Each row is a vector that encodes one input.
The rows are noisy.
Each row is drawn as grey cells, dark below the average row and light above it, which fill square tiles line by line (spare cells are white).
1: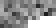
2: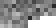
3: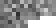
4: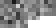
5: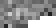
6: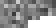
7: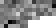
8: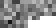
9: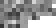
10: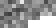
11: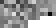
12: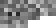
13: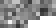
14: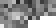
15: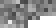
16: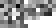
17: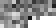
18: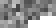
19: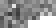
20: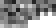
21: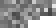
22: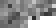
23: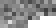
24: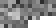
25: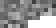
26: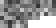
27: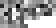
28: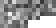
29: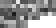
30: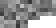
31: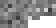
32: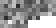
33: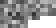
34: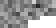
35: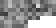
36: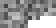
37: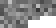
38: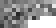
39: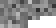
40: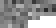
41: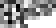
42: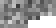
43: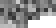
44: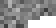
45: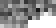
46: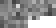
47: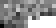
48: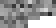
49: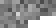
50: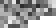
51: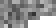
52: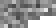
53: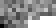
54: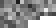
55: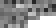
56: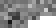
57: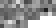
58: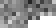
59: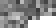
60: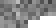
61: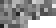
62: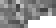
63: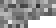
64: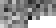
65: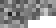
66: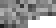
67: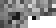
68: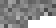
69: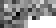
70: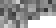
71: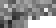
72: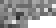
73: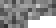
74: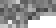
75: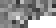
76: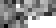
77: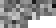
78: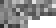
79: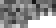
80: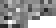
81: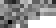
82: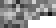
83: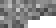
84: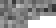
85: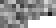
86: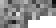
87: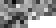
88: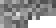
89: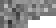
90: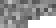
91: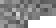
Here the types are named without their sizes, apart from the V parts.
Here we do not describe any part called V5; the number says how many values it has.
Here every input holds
a list of items, each a true/false value and a value of V5.
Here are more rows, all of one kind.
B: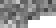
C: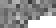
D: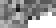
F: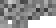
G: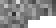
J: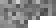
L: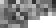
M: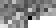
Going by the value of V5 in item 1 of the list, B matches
F and M.
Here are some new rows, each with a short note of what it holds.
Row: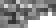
a list of one item
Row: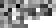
the empty list
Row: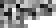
the empty list
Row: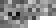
a list of two items
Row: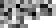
the empty list
